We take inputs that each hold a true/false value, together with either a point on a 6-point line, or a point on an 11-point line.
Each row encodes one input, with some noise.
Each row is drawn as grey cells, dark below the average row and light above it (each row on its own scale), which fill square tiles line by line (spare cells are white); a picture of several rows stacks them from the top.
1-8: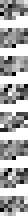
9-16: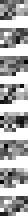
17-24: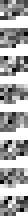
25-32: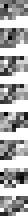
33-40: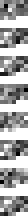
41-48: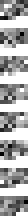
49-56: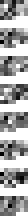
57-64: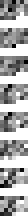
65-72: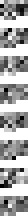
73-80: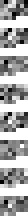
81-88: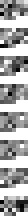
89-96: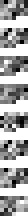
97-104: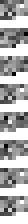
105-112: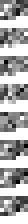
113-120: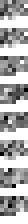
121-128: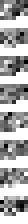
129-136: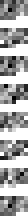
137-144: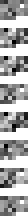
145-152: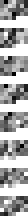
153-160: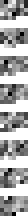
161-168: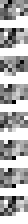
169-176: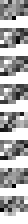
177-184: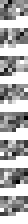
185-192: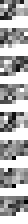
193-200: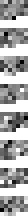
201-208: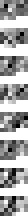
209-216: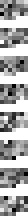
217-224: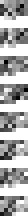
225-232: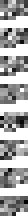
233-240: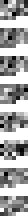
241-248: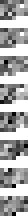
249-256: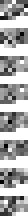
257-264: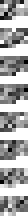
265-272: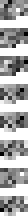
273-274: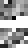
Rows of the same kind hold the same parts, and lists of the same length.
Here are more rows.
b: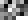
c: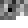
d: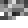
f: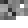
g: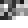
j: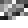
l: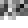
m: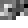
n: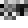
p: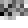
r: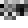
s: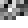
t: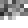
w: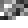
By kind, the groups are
b, l, n, p, r, s, t
c, d, f, g, j, m, w

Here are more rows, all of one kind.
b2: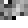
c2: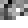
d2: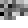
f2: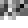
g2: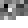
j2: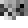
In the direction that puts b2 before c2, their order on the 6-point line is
b2, c2, g2, f2, j2, d2.
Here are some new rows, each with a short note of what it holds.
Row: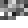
a point on an 11-point line and a true/false value
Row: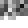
a point on a 6-point line and a true/false value
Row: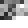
a point on an 11-point line and a true/false value
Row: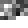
a point on an 11-point line and a true/false value
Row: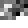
a point on an 11-point line and a true/false value
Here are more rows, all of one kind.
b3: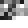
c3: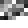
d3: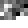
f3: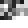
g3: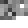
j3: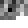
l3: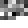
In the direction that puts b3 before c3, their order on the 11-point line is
j3, d3, f3, b3, c3, l3, g3.
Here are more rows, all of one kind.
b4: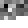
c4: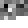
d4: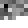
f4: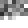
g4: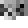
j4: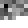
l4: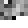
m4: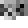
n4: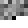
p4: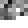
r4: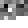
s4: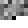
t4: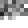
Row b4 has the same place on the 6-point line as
c4, d4, j4 and r4.
